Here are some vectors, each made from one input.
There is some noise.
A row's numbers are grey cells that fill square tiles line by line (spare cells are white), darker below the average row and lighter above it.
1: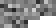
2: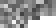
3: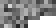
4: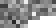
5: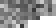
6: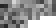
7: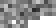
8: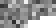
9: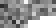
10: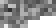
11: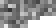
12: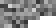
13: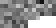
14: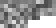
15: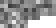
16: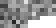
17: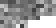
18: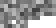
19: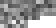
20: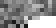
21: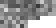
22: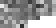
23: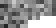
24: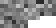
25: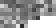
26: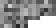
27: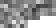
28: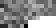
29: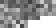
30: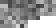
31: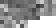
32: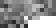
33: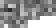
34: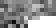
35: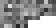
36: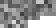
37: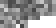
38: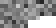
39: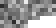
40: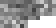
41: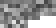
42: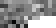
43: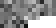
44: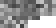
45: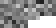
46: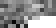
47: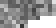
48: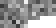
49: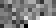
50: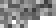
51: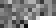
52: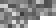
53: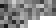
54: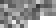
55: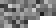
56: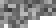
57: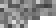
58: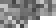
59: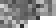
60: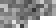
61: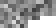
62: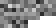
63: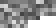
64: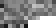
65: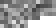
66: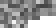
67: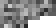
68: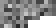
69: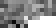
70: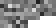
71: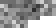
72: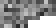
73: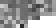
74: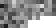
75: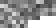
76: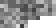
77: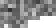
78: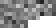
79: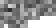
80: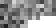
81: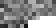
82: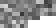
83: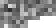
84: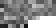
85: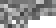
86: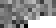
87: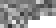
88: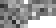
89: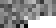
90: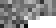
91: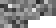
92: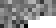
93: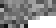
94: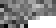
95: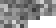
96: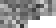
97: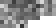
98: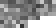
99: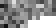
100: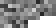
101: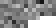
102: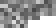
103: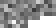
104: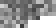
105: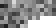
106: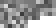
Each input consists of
either a point on a 9-point circle, or one of 7 labels and a true/false value.
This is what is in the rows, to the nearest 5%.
About 55% of them hold a point on a 9-point circle. The rest hold one of 7 labels and a true/false value.
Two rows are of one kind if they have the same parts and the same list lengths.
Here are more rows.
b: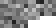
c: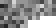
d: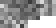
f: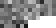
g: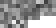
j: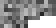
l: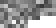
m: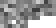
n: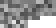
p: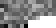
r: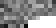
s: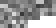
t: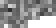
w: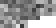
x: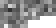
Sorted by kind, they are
b, c, f, j, p, r, t, x
d, g, l, m, n, s, w

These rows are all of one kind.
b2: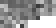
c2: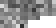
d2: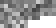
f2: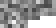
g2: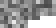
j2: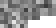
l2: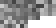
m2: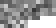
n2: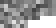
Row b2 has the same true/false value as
c2 and l2.
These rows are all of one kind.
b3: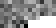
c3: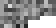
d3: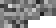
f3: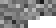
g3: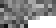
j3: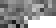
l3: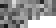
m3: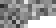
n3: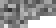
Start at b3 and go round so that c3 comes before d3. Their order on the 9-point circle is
b3, g3, j3, l3, m3, n3, c3, d3, f3.
